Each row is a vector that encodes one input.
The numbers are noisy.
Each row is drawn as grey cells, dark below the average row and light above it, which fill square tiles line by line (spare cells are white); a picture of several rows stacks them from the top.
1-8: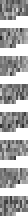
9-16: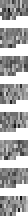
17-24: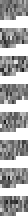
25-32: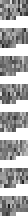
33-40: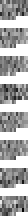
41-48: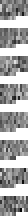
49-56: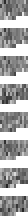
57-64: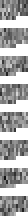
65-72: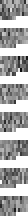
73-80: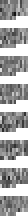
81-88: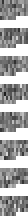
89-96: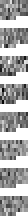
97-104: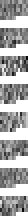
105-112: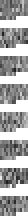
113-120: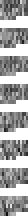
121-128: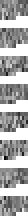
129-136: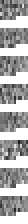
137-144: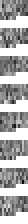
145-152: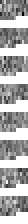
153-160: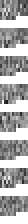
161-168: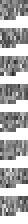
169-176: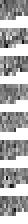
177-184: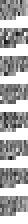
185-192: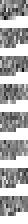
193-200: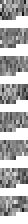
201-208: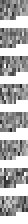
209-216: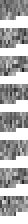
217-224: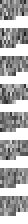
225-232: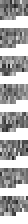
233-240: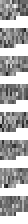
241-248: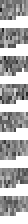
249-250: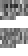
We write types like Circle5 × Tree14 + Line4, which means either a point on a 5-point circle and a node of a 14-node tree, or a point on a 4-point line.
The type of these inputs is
(Label5 + Line8) × Line8 + List2(Line5).
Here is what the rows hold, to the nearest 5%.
About 60% of them hold a point on an 8-point line, together with either one of 5 labels, or a point on an 8-point line. The rest are lists of up to two points on a 5-point line: a few of all rows are empty, 20% hold one and 20% two.
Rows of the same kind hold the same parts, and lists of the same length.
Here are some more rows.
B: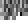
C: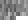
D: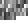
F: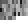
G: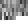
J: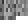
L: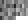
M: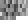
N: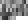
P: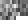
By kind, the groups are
B, N
C
D
F, J, L, M
G, P

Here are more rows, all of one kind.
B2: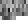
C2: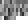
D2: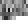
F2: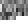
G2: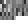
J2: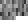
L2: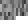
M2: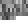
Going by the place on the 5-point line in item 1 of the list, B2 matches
D2 and M2.
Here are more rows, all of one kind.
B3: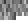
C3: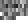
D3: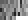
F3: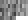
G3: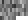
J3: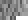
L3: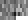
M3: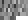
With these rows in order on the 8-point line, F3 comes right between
G3 and M3.
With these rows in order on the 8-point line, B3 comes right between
D3 and J3.
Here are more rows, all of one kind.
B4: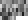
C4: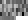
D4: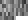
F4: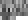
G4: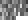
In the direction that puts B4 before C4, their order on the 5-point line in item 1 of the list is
F4, B4, C4, D4, G4.
